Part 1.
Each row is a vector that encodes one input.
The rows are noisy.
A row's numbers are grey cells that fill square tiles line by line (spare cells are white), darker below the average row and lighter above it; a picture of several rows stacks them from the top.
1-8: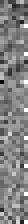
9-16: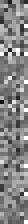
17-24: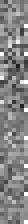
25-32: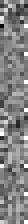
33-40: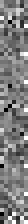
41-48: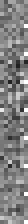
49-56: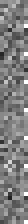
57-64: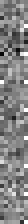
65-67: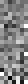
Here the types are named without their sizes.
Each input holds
a point on a line, together with either a fixed value, or three true/false values.
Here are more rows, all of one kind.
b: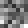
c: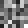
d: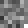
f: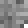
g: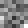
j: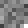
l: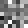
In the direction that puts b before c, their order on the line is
b, j, f, g, l, d, c.
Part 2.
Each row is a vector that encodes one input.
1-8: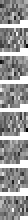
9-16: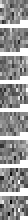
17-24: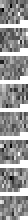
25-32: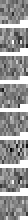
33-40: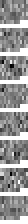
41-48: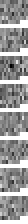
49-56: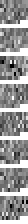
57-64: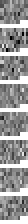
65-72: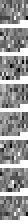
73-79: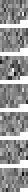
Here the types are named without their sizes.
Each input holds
a point on each of two lines and a true/false value.
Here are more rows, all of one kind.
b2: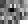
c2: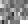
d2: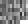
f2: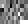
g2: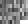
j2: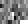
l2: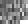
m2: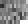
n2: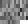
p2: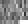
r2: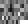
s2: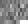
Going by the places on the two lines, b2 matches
d2, g2 and l2.
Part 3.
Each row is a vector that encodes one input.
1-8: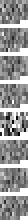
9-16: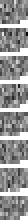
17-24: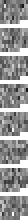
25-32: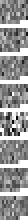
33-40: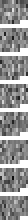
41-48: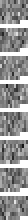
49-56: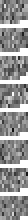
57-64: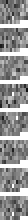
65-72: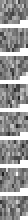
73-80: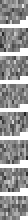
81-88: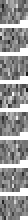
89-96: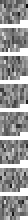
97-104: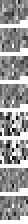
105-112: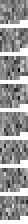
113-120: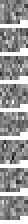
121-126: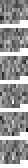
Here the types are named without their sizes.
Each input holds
either a point on a circle and a true/false value, or a fixed value.
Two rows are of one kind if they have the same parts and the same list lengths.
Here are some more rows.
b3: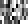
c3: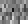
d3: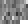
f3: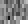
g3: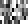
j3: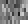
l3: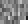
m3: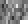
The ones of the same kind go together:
b3, g3
c3, d3, f3, j3, l3, m3

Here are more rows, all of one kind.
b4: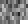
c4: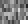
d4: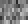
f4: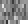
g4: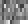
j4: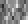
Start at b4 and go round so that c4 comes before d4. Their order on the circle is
b4, c4, j4, f4, g4, d4.
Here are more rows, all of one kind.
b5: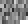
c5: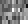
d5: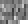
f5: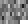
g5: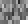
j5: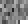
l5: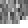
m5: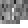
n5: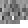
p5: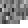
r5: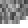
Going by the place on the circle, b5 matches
j5 and p5.
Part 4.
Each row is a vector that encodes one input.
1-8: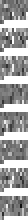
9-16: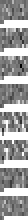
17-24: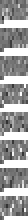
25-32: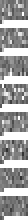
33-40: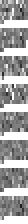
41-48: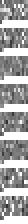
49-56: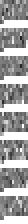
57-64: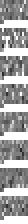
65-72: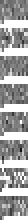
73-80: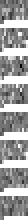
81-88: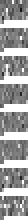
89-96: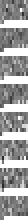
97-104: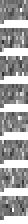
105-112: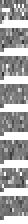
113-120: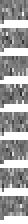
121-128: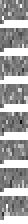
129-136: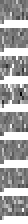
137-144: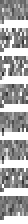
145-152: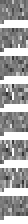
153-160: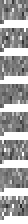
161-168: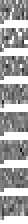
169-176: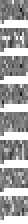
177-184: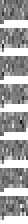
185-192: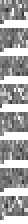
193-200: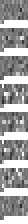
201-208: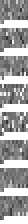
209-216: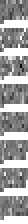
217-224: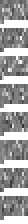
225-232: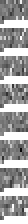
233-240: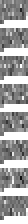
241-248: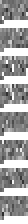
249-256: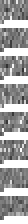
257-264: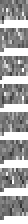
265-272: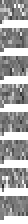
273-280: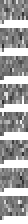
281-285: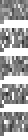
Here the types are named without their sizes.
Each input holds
a point on a line and three true/false values.
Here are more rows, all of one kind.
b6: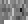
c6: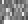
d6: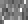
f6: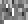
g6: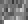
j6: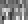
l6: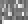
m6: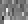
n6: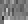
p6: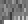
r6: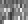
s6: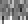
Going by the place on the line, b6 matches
l6 and s6.
